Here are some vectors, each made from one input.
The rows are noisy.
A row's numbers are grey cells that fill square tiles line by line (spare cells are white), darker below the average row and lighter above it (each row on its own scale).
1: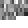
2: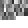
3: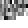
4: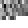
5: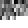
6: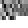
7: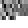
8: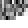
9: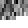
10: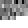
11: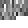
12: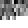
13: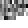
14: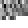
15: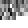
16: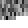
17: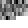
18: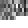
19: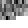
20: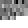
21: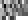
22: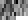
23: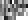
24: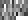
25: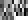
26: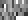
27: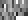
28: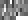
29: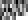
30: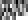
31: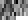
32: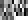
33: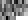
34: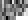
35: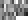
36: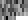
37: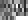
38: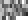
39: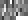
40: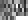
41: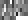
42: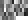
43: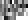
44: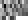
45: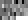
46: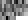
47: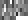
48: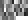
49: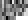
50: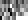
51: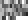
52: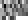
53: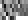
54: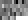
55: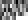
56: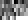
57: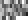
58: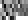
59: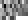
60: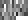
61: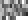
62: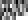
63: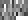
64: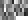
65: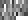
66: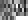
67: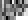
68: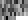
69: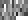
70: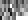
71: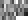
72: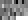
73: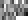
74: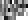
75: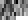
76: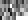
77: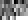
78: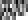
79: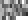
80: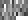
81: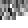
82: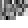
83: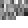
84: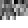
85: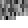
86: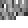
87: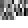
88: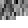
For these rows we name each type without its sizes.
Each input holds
either a point on a line, or a node of a tree.
